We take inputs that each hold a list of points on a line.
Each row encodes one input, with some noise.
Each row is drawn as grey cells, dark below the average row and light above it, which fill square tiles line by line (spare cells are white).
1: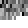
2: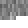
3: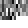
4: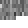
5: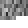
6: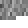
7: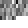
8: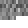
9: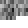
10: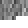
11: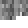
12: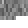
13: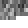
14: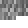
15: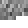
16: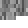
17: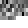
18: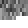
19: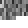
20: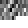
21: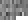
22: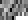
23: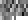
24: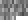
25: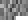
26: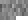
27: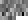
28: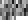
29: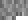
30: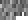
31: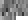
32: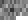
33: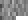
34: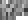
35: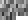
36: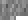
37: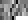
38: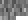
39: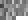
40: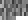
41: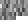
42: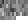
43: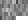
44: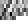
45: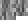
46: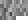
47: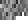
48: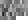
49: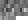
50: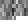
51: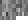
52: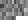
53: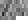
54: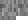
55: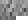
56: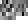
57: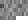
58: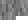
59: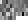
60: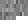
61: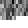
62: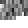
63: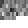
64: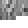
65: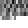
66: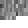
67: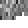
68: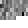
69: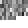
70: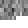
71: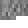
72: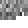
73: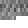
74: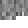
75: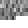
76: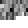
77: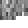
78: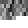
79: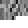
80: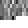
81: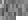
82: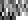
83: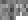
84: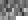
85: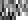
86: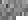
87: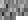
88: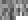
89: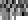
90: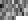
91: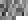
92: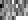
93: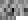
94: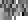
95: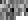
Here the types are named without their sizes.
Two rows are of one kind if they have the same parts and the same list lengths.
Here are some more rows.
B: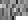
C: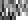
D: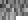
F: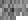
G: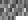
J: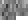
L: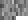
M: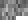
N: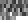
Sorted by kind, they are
B, D, G, J
C
F
L, M, N

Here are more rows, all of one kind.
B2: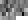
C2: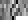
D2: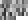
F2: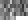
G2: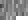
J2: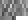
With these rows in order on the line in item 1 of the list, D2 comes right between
F2 and G2.
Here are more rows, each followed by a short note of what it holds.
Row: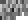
a list of one item
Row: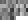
a list of one item
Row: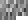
a list of two items
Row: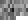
a list of one item
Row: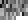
a list of one item
